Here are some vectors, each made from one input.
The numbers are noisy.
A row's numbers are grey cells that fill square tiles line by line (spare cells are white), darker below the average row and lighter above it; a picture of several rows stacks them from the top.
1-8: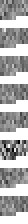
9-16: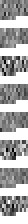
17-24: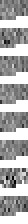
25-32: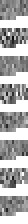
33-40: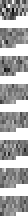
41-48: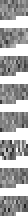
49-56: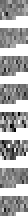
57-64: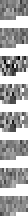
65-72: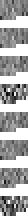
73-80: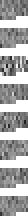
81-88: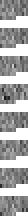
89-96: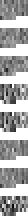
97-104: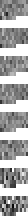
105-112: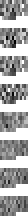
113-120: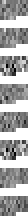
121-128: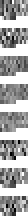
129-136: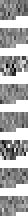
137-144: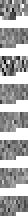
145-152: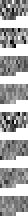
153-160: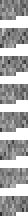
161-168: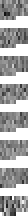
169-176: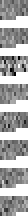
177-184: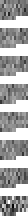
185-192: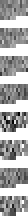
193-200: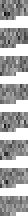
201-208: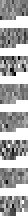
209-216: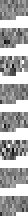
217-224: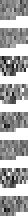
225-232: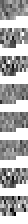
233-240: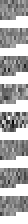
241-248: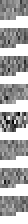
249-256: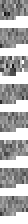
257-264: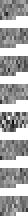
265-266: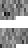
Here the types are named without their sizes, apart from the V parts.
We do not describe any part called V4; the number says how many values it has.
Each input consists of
either a true/false value and a value of V4, or a list of points on a line.
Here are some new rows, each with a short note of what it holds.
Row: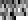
the empty list
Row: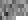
a list of two items
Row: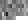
a list of two items
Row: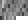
a list of two items
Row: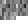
a list of three items
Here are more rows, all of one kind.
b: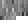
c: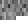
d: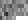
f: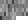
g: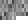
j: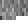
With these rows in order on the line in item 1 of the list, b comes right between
f and j.
